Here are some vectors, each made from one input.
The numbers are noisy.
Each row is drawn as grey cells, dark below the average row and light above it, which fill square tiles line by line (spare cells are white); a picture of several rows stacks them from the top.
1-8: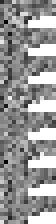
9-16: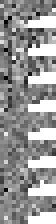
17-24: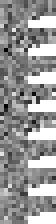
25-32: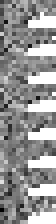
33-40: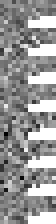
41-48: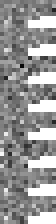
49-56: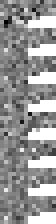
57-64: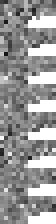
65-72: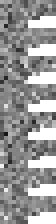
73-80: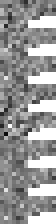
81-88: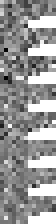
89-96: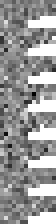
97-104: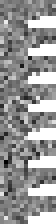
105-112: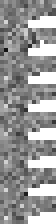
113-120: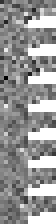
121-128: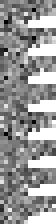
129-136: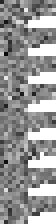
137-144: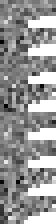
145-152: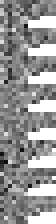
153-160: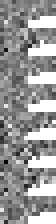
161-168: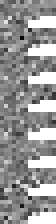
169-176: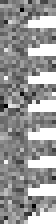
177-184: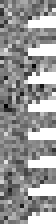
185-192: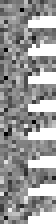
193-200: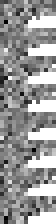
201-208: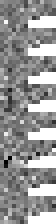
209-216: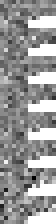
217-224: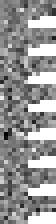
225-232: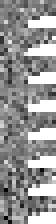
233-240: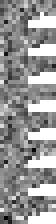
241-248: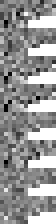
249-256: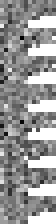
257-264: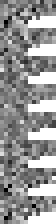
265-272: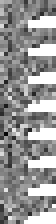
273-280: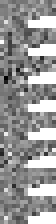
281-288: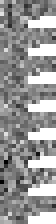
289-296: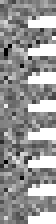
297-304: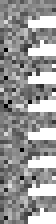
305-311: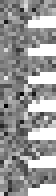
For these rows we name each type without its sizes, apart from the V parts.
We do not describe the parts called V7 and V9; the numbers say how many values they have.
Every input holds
a value of V7, together with either a point on a line and a node of a tree, or a value of V9.
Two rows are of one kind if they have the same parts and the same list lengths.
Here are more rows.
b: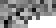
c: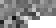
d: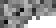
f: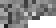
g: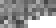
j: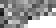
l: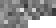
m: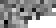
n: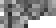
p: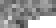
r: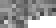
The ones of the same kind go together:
b, d, j, m
c, f, g, l, n, p, r

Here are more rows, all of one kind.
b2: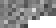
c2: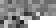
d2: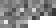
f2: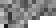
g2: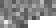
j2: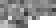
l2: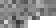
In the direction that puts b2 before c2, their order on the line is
b2, g2, f2, l2, d2, c2, j2.
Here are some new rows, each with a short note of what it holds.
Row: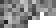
a value of V7 and a value of V9
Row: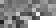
a point on a line, a node of a tree and a value of V7
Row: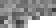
a point on a line, a node of a tree and a value of V7
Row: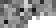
a value of V7 and a value of V9
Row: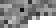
a value of V7 and a value of V9
